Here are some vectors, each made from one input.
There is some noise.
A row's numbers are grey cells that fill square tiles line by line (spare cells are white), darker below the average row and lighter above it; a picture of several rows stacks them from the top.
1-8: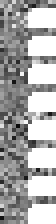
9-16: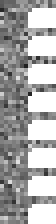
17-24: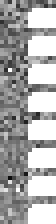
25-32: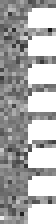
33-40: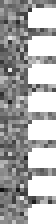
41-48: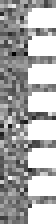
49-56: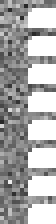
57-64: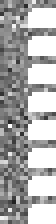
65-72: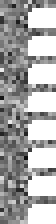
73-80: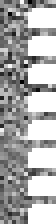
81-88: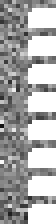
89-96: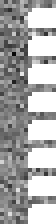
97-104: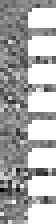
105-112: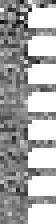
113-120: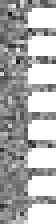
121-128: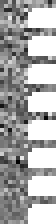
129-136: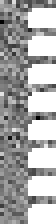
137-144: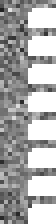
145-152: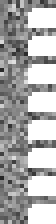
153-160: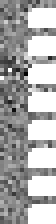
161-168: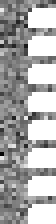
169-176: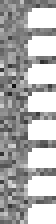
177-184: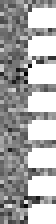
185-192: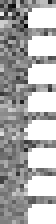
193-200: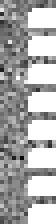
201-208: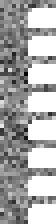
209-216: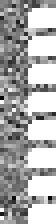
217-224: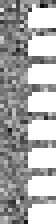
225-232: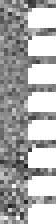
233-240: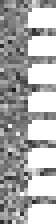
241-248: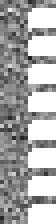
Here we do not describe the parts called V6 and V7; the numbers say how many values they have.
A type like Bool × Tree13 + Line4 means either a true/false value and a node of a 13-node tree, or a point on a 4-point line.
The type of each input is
((Circle8 + V7) × Line9 + V6) × Tree9.
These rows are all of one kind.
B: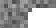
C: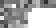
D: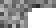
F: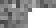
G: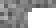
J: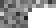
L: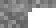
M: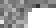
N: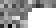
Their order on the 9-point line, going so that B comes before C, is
D, G, L, B, F, C, J, N, M.
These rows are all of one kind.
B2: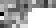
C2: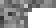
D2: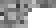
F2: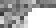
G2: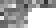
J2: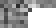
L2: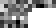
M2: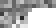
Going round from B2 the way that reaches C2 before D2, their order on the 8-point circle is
B2, M2, C2, L2, F2, D2, J2, G2.
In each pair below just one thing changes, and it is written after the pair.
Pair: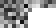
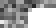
the value of V6
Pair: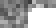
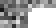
the value of V6
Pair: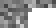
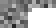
the node of the tree
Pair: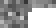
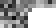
the value of V6
